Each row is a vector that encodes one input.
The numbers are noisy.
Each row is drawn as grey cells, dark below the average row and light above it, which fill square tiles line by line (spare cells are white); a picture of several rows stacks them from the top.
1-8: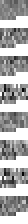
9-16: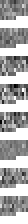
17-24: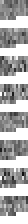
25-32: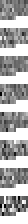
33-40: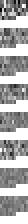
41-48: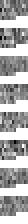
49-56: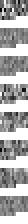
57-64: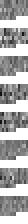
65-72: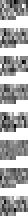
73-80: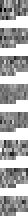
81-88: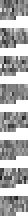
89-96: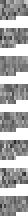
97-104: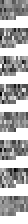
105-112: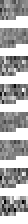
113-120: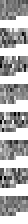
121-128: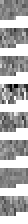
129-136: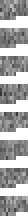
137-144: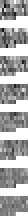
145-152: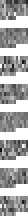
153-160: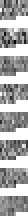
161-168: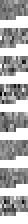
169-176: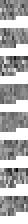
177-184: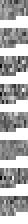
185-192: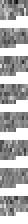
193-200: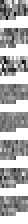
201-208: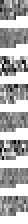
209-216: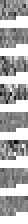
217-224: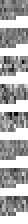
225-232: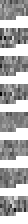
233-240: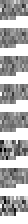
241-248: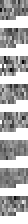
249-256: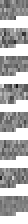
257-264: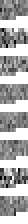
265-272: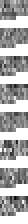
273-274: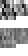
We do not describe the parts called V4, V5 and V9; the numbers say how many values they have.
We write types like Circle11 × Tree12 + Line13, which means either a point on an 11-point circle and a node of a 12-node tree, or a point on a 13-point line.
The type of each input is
(Bool × Bool × Bool × Circle6 × V4 + V9) × Tree11 + V5.
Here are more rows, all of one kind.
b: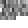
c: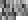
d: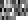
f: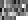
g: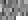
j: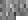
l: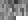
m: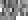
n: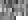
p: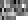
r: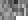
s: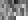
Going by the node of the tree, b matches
g, m and r.
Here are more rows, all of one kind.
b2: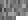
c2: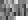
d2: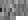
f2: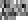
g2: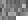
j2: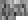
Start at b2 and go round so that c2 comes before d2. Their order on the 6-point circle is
b2, c2, d2, f2, g2, j2.
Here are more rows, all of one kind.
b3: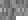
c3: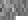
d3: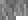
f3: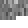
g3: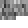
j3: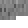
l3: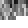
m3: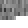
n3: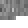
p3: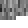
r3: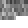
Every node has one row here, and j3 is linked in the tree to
g3 and l3.
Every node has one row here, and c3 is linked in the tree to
n3.
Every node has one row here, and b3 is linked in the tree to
p3.
